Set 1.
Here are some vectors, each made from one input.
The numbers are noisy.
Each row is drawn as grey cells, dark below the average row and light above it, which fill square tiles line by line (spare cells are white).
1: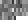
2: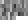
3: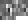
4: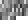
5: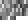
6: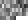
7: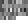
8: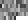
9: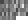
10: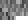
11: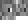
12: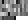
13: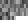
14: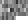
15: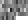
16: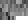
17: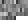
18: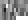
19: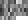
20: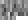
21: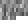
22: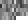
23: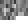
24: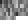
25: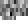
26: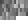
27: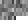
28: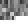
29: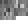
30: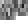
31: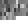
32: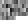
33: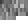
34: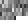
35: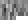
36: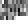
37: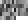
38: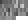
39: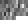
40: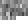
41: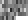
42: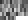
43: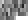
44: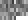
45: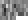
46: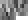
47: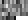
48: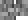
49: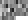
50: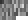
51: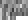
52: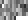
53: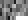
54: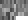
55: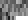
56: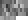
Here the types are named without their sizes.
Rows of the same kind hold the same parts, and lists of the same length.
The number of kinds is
2.
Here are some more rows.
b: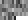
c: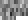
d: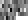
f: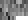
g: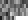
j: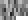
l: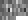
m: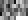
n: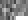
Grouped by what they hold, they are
b
c, d, f, g, j, l, m, n

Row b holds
a point on a line.
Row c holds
three true/false values.
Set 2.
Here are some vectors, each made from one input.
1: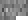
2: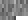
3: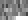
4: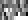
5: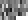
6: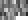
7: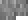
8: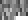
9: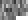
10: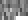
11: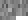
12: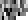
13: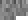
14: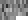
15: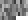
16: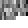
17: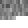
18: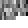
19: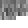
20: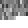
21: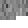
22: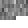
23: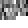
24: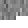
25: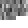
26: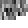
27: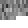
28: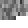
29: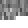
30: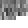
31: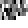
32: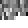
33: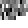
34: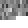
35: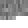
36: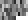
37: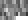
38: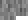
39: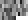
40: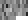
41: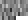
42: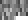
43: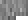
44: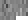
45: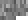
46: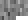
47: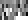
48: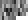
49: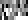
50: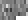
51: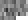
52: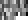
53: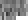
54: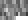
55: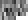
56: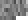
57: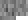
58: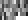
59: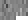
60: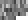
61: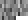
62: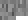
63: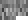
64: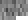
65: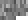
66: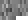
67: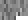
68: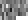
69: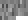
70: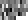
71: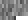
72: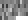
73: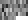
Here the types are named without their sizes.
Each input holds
a point on a line and a node of a tree.
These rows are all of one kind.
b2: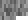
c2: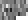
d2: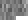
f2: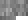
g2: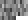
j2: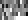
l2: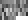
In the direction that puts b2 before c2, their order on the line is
d2, b2, j2, c2, f2, g2, l2.
